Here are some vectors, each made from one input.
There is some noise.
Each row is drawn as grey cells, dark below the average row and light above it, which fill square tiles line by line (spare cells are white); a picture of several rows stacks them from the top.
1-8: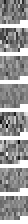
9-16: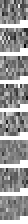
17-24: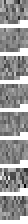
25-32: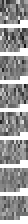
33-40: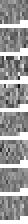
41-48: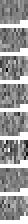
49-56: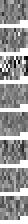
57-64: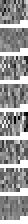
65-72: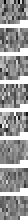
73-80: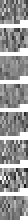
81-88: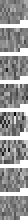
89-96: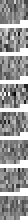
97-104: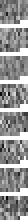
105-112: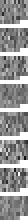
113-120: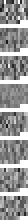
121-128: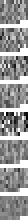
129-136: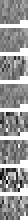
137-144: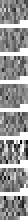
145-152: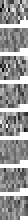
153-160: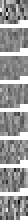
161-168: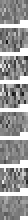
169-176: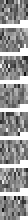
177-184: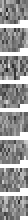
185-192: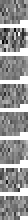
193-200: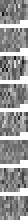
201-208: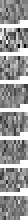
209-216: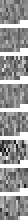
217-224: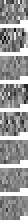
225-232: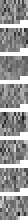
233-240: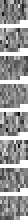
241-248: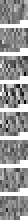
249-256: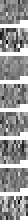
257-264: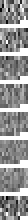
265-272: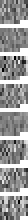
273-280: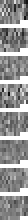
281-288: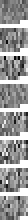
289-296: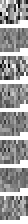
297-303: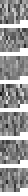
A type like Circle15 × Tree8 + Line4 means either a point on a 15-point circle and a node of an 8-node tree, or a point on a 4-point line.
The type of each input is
List2(Line6) + Tree13.
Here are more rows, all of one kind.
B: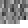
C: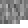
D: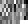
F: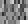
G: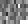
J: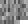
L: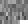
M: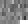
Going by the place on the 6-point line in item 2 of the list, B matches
L and M.
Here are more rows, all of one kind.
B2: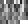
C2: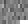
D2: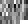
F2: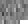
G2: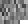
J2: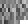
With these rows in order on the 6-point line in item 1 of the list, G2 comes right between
B2 and D2.
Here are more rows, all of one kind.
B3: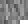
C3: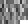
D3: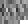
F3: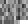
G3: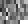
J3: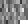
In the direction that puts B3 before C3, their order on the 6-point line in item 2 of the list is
F3, G3, B3, D3, C3, J3.
